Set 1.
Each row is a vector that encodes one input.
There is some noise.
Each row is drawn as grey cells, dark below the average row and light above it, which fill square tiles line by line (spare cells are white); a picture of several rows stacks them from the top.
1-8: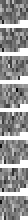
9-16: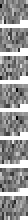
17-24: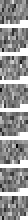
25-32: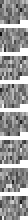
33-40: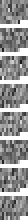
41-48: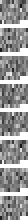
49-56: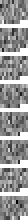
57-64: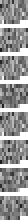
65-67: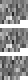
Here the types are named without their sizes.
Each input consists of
a point on a circle.
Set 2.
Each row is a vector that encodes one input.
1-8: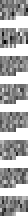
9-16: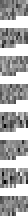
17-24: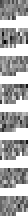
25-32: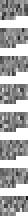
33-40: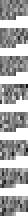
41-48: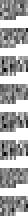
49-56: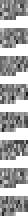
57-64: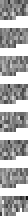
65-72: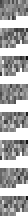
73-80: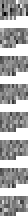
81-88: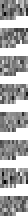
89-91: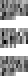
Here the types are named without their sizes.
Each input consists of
a point on a line.
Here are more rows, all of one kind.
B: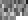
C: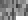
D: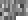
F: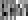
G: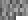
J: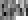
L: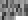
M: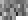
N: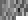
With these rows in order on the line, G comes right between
D and N.
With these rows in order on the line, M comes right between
B and D.
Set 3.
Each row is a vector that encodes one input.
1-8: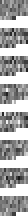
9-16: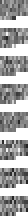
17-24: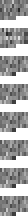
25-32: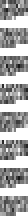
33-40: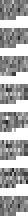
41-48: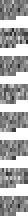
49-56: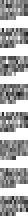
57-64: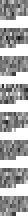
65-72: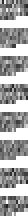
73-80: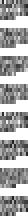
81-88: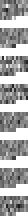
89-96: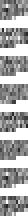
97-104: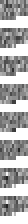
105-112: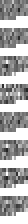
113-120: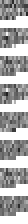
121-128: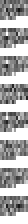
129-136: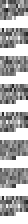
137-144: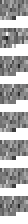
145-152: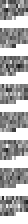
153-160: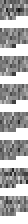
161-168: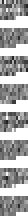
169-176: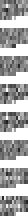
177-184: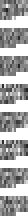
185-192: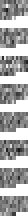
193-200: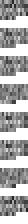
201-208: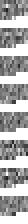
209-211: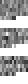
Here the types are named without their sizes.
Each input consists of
a point on a line.
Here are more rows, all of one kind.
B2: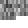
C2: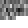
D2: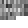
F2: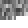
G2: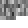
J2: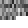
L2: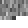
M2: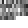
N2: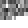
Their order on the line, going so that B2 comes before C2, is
J2, M2, D2, B2, G2, L2, C2, F2, N2.
